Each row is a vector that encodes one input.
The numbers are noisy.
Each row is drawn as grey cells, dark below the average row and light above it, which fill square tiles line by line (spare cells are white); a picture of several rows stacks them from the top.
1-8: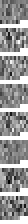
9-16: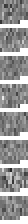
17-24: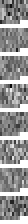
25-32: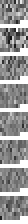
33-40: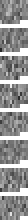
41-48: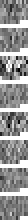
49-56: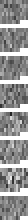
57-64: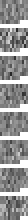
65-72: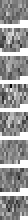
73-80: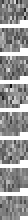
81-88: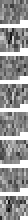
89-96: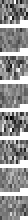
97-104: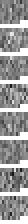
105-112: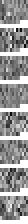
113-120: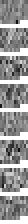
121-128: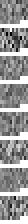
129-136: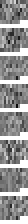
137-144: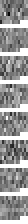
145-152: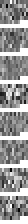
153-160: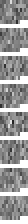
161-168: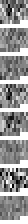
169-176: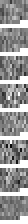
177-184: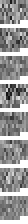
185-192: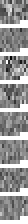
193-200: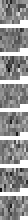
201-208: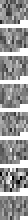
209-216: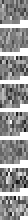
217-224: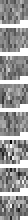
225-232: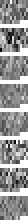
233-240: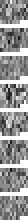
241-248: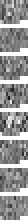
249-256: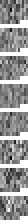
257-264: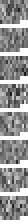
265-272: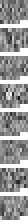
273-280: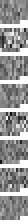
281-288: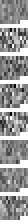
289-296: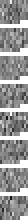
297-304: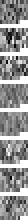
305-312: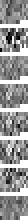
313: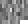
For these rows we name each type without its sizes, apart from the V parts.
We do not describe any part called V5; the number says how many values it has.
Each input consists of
a point on a line and a node of a tree, together with either a point on a line, or a value of V5.
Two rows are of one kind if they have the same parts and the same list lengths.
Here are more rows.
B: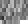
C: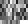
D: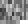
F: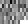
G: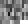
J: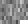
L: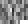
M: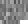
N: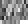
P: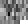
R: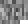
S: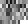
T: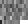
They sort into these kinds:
B, C, G, J, M, N, P, R
D, F, L, S, T

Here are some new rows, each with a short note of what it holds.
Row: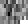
a point on each of two lines and a node of a tree
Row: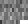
a point on a line, a node of a tree and a value of V5
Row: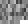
a point on a line, a node of a tree and a value of V5
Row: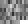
a point on a line, a node of a tree and a value of V5
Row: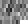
a point on a line, a node of a tree and a value of V5
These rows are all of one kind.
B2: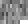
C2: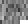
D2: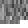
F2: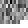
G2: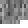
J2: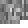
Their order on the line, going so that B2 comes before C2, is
D2, B2, F2, C2, J2, G2.
